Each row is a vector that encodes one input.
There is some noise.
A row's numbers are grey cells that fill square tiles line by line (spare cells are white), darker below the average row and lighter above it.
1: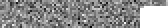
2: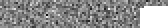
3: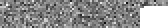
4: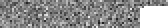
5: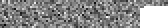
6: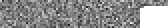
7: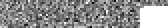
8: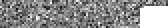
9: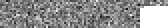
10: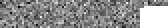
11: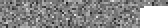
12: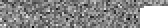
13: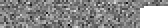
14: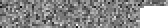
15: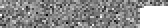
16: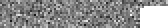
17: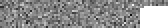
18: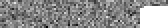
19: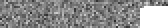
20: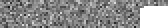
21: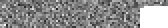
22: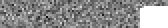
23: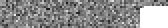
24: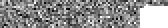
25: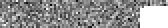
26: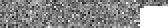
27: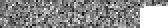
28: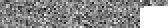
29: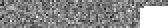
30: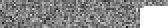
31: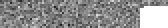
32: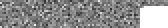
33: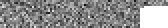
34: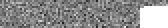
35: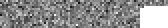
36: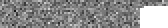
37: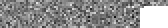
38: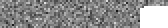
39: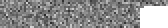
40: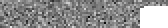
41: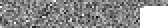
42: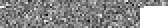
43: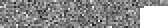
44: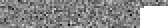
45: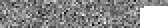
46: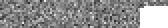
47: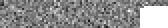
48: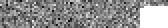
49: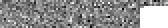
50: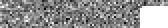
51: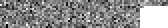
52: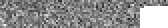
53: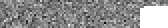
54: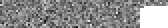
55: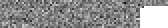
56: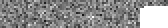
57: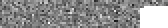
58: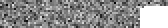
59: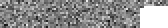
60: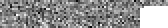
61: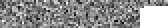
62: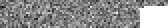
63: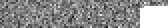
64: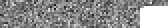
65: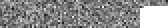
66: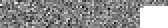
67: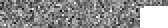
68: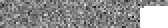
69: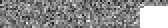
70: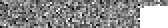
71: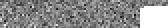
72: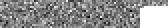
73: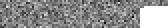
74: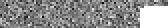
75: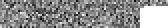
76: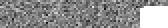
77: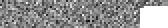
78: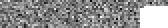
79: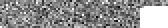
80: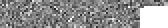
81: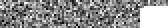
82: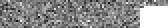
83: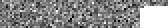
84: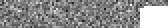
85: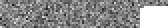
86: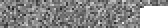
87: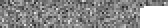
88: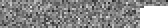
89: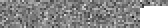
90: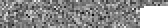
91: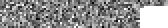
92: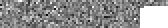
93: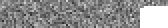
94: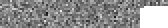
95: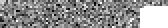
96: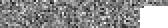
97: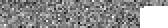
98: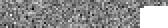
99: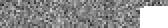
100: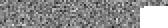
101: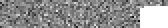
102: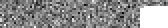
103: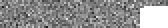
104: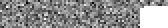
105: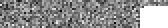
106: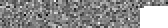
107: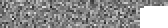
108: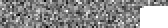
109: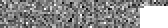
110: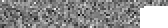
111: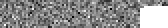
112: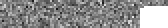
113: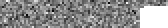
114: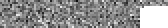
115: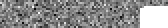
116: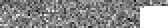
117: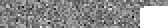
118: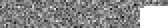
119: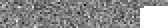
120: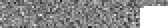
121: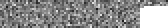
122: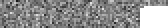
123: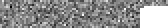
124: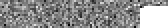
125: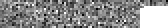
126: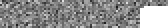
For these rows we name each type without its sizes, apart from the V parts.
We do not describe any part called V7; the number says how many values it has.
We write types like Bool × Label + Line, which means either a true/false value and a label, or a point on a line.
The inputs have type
(Circle + V7) × Label.
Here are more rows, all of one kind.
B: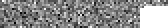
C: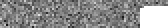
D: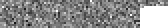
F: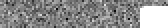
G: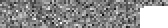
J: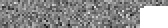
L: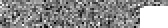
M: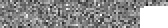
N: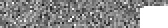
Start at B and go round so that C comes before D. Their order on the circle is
B, L, G, F, C, N, M, D, J.
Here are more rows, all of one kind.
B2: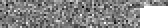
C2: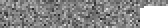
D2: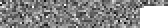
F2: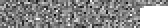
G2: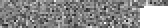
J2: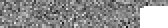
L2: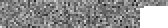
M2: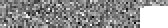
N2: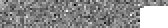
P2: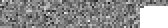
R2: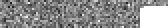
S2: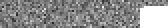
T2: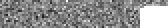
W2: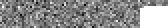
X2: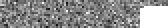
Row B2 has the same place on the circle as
F2, M2, R2 and S2.
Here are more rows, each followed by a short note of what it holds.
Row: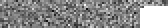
a point on a circle and a label
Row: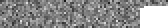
a point on a circle and a label
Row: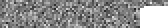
a label and a value of V7
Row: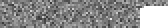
a point on a circle and a label
